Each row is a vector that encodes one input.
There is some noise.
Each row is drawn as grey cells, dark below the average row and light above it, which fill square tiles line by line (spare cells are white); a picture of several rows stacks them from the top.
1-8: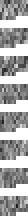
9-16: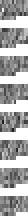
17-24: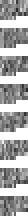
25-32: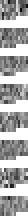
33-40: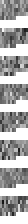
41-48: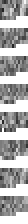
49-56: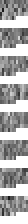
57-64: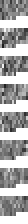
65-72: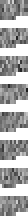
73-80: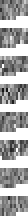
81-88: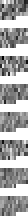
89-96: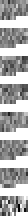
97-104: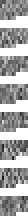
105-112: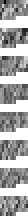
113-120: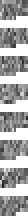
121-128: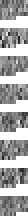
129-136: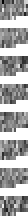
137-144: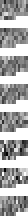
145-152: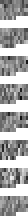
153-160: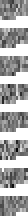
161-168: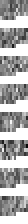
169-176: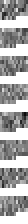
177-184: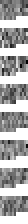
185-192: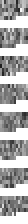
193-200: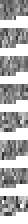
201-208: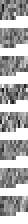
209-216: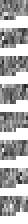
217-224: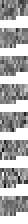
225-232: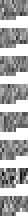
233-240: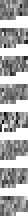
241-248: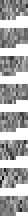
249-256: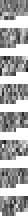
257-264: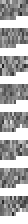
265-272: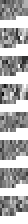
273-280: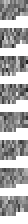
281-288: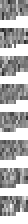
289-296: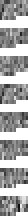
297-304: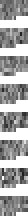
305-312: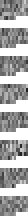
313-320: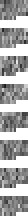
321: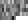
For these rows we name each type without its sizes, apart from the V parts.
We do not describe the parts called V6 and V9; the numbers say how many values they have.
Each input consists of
a value of V9, together with either a point on a line, or a true/false value and a value of V6.
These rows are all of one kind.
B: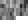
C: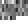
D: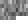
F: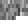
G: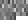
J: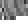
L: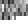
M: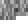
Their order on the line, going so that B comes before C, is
B, G, J, L, F, D, M, C.
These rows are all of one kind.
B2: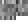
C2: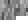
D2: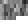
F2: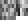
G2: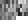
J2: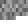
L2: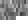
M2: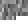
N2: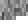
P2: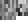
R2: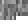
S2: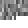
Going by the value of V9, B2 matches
D2, M2, R2 and S2.
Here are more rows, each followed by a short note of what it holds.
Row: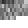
a true/false value, a value of V6 and a value of V9
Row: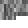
a point on a line and a value of V9
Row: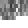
a true/false value, a value of V6 and a value of V9
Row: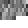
a true/false value, a value of V6 and a value of V9
